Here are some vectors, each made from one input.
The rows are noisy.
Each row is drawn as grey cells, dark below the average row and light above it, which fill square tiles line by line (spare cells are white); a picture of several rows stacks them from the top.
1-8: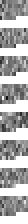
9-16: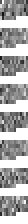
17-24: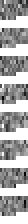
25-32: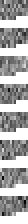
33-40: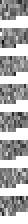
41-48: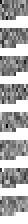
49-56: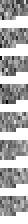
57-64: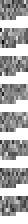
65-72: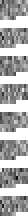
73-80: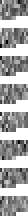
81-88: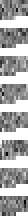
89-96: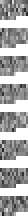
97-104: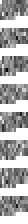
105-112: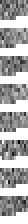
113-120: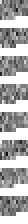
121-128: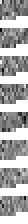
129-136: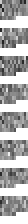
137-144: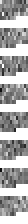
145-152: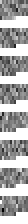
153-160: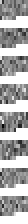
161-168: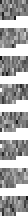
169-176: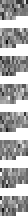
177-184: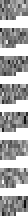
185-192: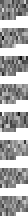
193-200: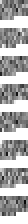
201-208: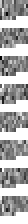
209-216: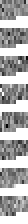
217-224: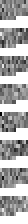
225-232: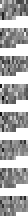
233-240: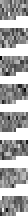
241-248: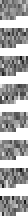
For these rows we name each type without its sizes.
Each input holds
a point on each of two lines, together with either a label, or a point on a line and a true/false value.
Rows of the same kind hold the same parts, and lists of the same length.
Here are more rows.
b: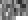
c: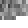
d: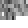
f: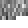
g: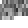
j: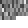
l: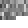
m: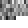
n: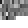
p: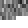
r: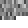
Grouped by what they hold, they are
b, j, n, p
c, d, f, g, l, m, r

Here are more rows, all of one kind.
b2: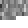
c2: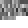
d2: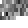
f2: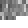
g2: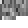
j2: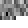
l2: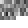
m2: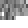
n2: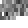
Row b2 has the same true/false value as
c2, f2 and g2.
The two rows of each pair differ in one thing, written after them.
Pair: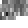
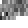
the place on one of the three lines
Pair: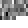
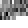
the place on one of the three lines
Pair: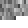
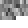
the true/false value
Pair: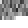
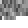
the place on one of the three lines
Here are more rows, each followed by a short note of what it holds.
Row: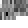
a point on each of three lines and a true/false value
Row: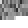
a point on each of three lines and a true/false value
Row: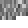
a point on each of three lines and a true/false value
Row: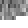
a point on each of three lines and a true/false value
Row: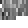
a label and a point on each of two lines
